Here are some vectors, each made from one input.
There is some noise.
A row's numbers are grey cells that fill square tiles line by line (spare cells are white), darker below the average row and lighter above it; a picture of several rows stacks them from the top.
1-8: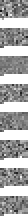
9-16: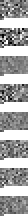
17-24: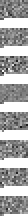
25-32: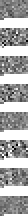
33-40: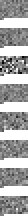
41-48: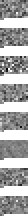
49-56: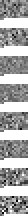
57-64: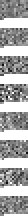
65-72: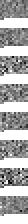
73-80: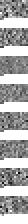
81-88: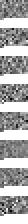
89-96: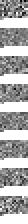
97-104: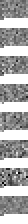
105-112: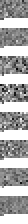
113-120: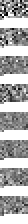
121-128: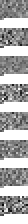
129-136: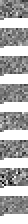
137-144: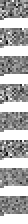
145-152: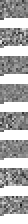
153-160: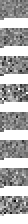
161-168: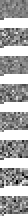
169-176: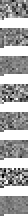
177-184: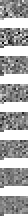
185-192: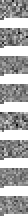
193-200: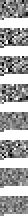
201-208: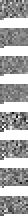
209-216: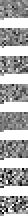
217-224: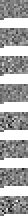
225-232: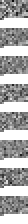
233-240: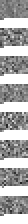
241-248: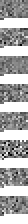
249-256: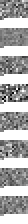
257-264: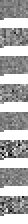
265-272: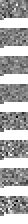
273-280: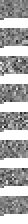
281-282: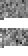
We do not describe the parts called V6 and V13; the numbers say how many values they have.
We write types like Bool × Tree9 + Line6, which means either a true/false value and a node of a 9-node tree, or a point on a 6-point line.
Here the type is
(Bool × Circle10 + V13) × V6 + Circle8 + Unit.
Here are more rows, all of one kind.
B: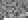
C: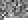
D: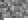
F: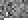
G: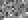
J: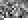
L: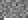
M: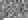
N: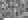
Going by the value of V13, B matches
D and L.
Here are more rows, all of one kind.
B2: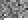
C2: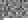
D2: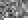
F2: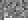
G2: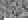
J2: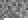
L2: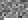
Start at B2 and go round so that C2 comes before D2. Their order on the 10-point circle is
B2, C2, D2, L2, F2, J2, G2.
